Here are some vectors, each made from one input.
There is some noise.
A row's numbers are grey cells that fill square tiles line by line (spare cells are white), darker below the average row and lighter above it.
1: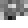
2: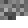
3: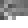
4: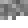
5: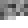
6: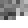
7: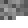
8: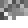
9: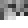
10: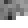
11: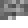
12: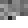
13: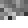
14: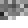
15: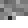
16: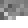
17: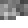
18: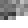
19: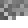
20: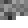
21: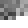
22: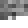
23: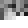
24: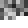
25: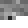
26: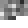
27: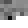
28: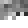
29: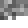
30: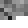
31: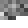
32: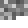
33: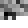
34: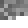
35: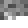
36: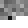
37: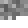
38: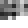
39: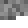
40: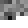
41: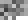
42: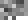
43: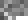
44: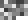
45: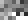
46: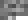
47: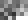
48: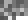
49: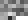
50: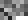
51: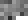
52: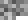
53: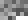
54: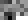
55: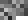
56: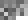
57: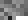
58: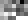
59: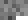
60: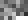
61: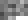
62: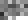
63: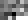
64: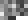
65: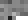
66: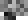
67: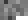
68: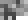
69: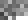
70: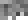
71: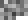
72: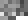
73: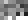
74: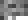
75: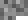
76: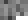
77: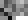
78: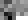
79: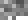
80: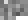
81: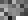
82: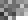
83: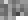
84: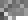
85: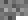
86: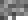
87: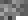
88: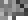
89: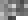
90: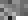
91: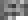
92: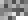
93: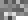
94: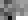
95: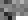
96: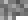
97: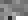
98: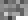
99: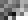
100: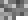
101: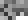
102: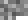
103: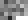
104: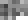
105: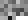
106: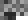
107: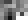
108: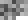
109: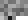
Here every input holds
a true/false value, together with either a point on an 8-point line, or a point on a 9-point line.
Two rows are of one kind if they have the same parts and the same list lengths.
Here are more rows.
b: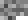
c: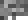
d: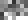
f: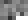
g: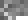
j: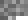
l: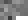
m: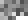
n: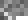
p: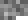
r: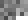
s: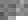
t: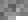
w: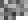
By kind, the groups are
b, m, w
c, d, f, g, j, l, n, p, r, s, t

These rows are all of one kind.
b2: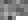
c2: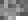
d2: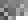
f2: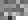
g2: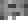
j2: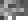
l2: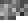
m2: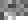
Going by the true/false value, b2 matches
f2 and l2.
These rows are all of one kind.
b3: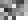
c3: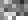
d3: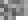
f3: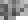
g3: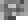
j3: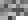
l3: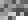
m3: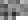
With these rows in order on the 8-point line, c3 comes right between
b3 and l3.
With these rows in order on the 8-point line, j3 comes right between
l3 and m3.
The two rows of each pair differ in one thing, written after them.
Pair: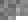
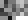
the true/false value
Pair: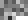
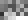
the true/false value
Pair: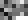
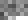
the true/false value
